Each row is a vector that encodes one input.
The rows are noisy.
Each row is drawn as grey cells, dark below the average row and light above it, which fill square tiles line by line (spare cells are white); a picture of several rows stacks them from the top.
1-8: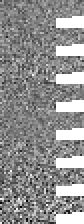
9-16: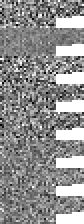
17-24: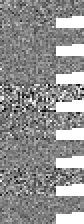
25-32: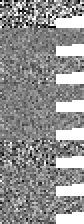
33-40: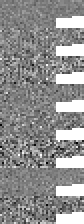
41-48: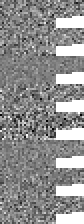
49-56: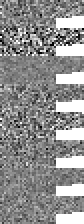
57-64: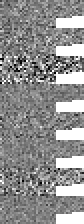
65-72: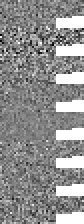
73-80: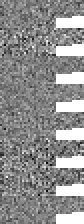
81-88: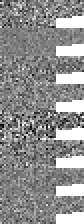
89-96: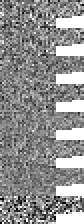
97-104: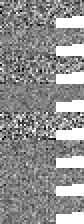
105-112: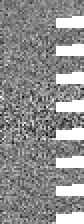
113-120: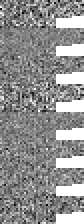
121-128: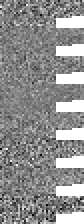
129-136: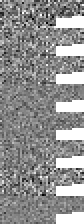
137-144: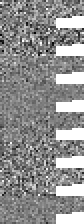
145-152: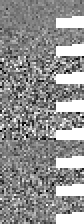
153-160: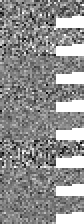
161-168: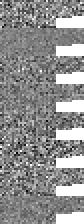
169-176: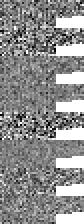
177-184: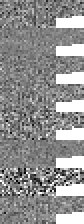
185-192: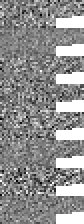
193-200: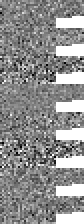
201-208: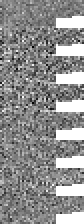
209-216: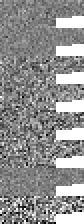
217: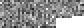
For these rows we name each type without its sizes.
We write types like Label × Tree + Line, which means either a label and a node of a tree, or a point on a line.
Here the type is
List(Line).
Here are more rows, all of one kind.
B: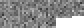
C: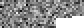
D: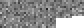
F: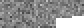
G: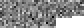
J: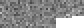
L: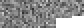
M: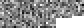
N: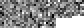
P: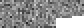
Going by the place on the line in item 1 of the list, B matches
F and M.
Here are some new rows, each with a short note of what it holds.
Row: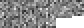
a list of one item
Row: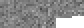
a list of two items
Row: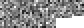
a list of one item
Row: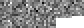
the empty list
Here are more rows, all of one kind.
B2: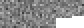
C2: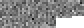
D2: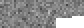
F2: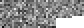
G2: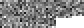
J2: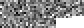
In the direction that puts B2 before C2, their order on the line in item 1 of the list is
G2, D2, B2, J2, F2, C2.
